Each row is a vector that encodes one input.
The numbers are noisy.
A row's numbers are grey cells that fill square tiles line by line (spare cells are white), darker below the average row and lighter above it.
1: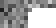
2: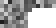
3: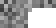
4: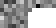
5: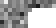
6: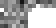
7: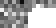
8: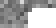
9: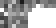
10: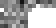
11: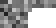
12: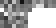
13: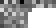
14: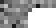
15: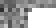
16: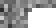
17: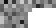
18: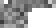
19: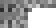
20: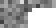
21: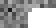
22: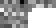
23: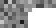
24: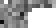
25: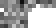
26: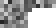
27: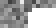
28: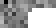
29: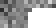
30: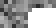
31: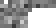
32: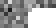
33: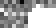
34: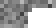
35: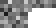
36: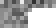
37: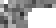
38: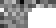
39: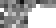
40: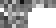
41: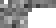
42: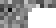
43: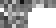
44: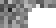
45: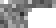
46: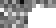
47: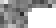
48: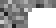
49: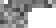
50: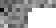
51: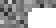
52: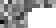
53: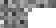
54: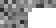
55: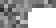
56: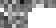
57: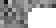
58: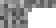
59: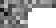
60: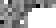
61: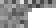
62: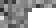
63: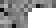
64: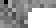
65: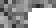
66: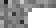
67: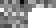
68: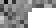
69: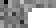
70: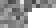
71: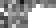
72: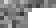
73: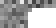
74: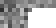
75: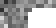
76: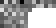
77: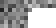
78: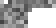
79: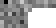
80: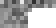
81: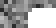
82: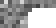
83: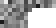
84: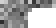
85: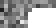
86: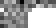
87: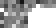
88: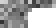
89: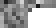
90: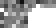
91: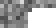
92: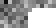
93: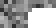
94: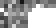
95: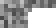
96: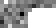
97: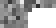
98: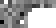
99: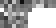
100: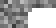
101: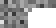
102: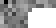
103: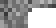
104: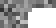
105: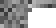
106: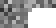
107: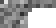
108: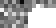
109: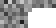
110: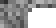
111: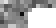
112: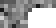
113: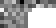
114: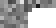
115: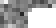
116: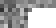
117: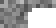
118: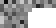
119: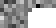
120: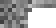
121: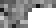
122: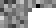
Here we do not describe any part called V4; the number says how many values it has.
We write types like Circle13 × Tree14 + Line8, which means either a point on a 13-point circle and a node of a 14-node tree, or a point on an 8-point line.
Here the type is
Bool × List3(Line5) × V4.
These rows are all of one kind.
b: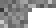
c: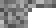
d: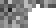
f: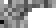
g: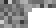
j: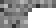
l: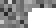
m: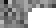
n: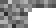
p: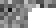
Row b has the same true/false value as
c, f and j.
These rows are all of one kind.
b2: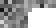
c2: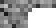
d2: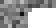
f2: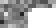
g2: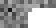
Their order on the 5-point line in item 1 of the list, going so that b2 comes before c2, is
g2, b2, c2, d2, f2.
